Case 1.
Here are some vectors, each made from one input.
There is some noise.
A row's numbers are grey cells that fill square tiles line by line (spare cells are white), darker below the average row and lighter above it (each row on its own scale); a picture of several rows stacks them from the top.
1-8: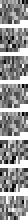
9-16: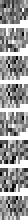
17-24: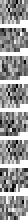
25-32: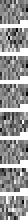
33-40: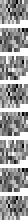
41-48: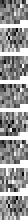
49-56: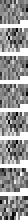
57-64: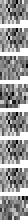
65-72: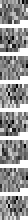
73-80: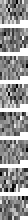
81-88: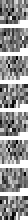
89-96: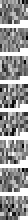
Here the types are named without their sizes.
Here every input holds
a label.
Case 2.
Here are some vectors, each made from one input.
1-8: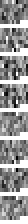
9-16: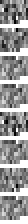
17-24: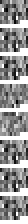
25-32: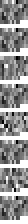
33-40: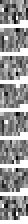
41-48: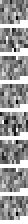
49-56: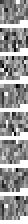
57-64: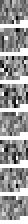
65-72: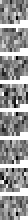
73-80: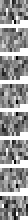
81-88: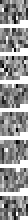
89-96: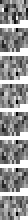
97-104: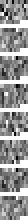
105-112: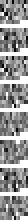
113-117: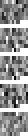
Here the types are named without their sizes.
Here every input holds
either a fixed value, or three true/false values.
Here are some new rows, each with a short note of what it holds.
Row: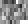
three true/false values
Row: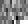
three true/false values
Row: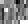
three true/false values
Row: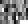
three true/false values
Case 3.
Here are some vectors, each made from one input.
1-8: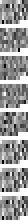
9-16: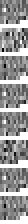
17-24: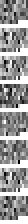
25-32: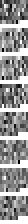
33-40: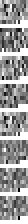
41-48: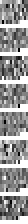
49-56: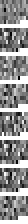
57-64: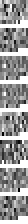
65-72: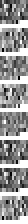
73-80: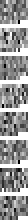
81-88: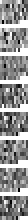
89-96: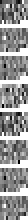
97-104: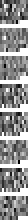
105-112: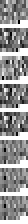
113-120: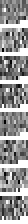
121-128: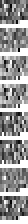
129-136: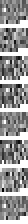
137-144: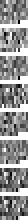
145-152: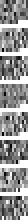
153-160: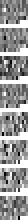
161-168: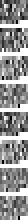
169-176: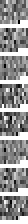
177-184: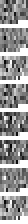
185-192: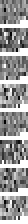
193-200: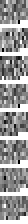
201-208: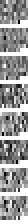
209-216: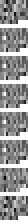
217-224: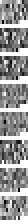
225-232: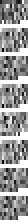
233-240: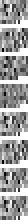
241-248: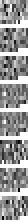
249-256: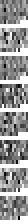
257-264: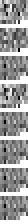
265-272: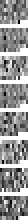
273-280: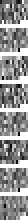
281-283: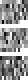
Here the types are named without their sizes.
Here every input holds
three true/false values.
